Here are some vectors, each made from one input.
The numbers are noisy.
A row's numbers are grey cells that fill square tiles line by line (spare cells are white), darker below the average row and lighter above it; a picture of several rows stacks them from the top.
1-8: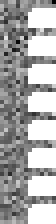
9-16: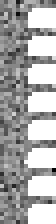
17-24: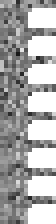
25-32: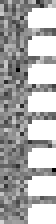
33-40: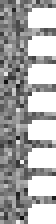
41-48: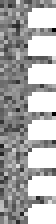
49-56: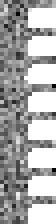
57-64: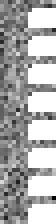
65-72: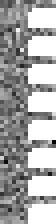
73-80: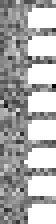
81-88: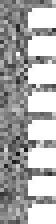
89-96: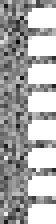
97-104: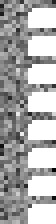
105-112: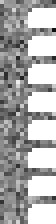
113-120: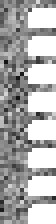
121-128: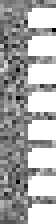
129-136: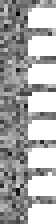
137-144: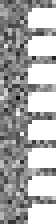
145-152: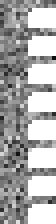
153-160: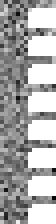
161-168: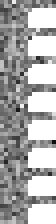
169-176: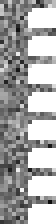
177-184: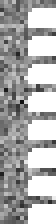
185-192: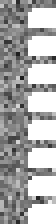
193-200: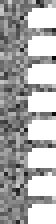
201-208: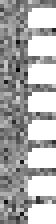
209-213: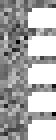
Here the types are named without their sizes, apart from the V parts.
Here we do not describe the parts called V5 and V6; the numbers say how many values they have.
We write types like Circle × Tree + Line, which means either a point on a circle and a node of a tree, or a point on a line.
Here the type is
Bool × V5 + Label × (Tree + V6).
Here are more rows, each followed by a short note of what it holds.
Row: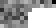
a label and a node of a tree
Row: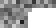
a label and a node of a tree
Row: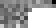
a label and a node of a tree
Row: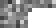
a label and a value of V6
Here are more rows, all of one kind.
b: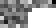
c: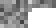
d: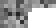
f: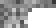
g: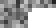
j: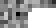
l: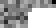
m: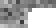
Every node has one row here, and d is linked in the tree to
f and g.
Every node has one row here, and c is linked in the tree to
m.
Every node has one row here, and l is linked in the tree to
b and g.
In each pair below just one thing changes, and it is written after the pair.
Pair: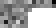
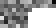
the label
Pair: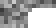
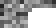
the node of the tree
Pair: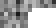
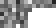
the label
